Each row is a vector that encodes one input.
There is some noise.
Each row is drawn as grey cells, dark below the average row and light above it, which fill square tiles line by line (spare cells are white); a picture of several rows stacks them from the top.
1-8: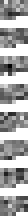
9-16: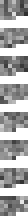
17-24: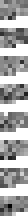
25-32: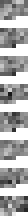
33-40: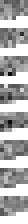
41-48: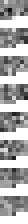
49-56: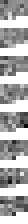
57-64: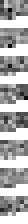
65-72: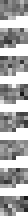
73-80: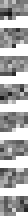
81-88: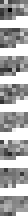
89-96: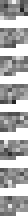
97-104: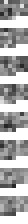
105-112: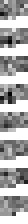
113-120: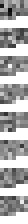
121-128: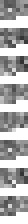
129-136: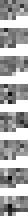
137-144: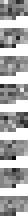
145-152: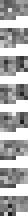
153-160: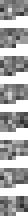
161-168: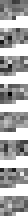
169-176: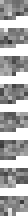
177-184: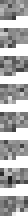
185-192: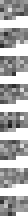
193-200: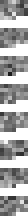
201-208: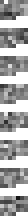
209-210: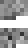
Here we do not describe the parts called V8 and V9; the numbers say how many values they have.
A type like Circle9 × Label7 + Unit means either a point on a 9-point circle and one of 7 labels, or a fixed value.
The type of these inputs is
(Bool × Bool × Bool × Bool + V8) × V9 + Label11.
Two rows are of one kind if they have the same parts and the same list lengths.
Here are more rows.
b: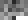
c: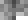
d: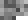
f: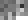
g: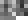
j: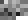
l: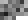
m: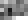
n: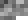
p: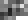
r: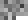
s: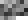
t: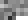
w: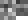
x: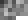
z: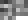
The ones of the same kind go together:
b, c, d, f, n, r, t, x, z
g, w
j, l, m, p, s

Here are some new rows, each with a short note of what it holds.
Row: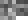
one of 11 labels
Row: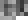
one of 11 labels
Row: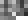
one of 11 labels
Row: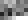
a value of V8 and a value of V9
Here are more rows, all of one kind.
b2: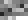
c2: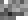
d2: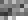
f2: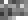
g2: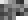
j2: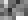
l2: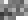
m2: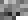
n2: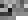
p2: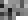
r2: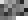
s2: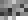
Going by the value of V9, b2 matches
d2 and s2.
